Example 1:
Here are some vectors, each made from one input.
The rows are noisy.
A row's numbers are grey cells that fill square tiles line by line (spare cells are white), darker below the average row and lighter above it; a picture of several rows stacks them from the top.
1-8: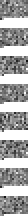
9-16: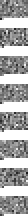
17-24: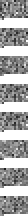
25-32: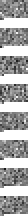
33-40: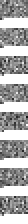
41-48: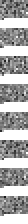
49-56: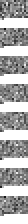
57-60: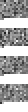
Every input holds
a point on a 6-point line.
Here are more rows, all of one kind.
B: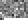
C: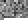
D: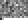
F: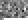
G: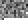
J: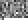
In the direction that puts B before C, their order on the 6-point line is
J, B, D, F, C, G.
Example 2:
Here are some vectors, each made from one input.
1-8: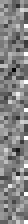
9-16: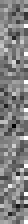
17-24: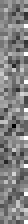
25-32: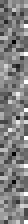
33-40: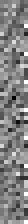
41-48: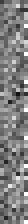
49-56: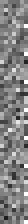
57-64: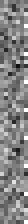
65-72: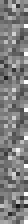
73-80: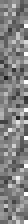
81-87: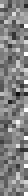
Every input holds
four true/false values.
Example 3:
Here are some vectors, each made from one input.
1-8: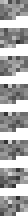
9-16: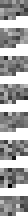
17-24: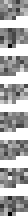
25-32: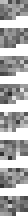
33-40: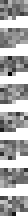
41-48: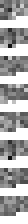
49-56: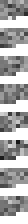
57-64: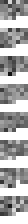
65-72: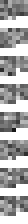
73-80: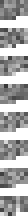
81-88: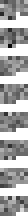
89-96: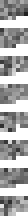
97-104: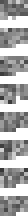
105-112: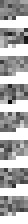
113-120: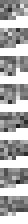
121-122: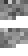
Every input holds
a point on a 17-point line.
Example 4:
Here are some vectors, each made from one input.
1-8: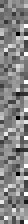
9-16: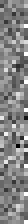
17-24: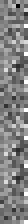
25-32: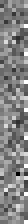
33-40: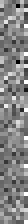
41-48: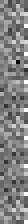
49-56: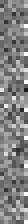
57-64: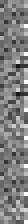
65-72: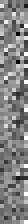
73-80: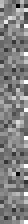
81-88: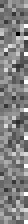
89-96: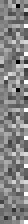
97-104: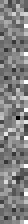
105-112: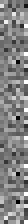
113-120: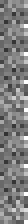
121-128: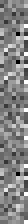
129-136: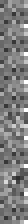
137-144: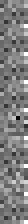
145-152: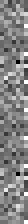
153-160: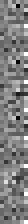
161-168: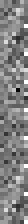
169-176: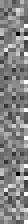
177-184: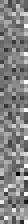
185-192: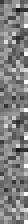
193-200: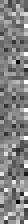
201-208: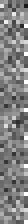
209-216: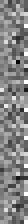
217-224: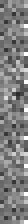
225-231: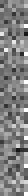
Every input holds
three true/false values.
